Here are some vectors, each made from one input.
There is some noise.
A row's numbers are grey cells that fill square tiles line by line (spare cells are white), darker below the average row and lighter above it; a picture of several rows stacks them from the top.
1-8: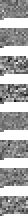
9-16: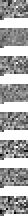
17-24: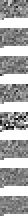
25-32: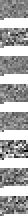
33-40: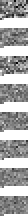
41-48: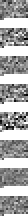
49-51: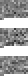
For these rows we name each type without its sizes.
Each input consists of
a label and a point on a line.
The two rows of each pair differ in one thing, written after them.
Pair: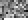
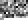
the label
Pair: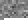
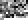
the place on the line
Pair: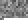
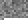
the label
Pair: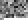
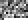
the label
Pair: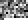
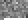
the place on the line
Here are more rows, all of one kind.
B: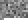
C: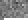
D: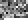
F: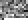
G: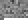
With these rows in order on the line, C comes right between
D and G.
